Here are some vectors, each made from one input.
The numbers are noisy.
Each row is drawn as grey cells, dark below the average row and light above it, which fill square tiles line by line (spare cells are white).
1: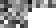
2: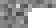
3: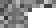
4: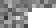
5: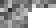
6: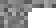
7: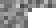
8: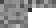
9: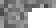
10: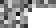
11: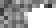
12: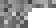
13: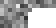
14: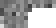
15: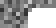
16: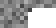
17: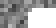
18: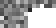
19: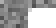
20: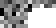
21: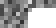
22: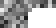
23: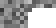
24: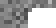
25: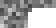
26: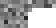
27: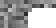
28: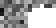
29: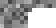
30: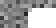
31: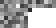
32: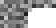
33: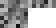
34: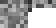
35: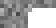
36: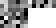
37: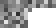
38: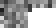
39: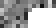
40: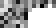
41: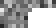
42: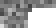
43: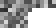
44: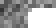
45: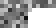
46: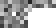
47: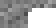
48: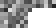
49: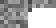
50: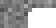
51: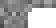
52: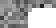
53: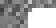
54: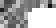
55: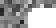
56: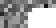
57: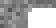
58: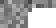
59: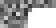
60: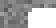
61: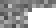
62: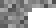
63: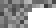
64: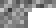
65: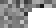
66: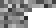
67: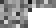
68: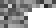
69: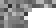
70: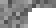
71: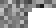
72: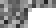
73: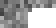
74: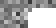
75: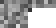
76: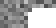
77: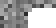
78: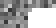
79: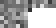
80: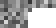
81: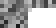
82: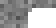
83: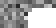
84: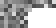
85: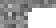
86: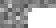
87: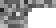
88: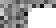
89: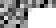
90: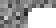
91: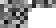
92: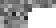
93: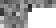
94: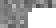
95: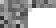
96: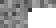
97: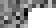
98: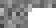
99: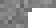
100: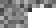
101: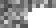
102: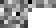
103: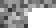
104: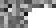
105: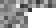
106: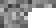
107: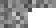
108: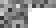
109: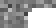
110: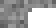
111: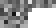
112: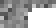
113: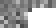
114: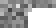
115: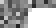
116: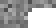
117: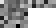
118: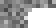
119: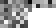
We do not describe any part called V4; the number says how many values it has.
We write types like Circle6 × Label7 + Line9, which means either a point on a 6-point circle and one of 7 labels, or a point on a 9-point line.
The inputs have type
Bool × V4 + List2(Line5).
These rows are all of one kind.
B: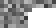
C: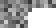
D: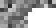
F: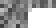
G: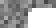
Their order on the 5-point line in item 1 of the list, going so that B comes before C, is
D, G, B, C, F.
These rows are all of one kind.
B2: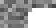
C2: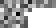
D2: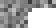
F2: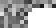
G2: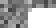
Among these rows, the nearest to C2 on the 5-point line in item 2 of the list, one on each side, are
B2 and D2.
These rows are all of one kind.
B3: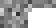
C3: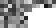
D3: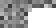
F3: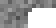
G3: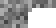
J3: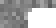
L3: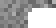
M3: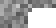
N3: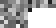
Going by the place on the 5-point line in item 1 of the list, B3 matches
L3, M3 and N3.
